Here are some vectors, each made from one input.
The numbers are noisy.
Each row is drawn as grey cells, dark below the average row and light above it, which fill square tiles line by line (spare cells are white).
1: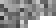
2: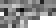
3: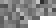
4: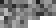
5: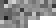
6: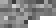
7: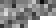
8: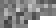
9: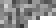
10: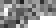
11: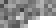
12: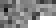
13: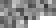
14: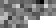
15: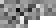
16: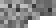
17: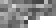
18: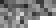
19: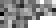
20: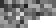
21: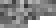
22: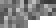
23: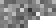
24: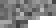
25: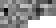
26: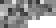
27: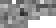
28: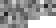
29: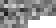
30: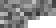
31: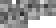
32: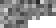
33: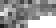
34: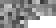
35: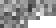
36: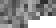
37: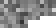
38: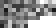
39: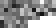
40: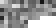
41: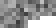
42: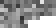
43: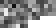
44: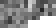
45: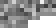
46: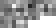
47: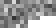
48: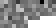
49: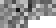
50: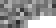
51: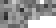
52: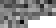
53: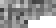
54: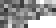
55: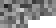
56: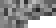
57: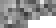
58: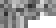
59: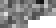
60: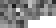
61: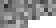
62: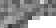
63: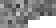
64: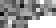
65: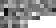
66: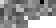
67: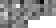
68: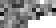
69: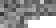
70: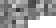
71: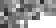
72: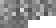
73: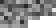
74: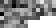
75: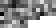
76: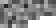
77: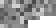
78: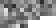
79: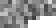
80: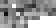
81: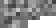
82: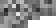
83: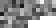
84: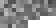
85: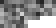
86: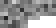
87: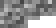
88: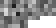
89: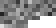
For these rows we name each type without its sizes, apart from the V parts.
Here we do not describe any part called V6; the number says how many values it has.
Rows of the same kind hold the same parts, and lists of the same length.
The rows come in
2 kinds.
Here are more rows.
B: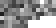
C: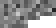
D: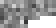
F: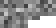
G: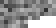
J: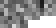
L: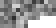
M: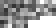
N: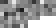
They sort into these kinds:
B, M
C, D, F, G, J, L, N

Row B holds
a point on a line.
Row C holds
a point on a line, four true/false values and a value of V6.
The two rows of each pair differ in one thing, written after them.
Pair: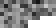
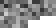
one of the four true/false values
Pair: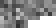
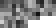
one of the four true/false values
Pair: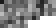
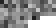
the value of V6
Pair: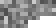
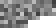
the value of V6
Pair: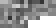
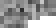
the value of V6
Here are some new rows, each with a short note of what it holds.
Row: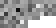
a point on a line, four true/false values and a value of V6
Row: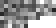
a point on a line
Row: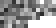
a point on a line
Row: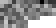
a point on a line, four true/false values and a value of V6
